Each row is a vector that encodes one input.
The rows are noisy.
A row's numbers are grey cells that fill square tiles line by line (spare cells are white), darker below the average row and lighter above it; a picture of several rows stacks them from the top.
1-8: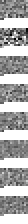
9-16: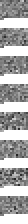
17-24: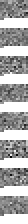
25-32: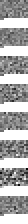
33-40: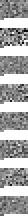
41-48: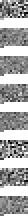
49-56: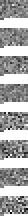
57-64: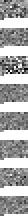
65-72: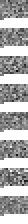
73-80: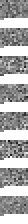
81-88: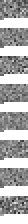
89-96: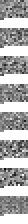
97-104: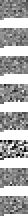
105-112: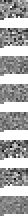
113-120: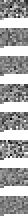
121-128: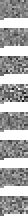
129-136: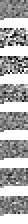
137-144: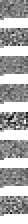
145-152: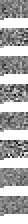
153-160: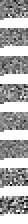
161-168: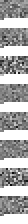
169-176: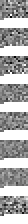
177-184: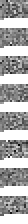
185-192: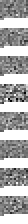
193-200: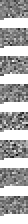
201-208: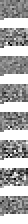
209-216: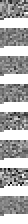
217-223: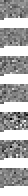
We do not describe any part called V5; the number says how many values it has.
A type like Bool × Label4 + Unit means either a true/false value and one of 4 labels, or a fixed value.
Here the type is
Bool × (Line10 + V5).
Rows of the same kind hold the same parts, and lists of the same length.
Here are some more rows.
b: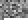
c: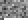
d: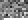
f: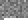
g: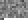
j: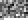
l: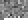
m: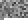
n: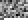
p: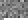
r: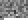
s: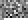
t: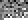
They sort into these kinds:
b, d, f, j, l, m, n, p, r, s, t
c, g

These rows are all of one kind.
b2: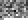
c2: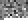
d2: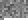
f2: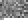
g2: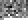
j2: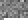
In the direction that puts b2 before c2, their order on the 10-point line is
f2, j2, b2, c2, d2, g2.
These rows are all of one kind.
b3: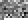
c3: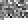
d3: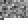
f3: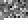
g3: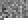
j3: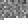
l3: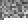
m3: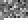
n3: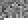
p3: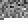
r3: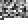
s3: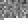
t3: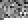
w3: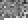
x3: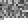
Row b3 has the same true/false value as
c3, d3, l3 and x3.
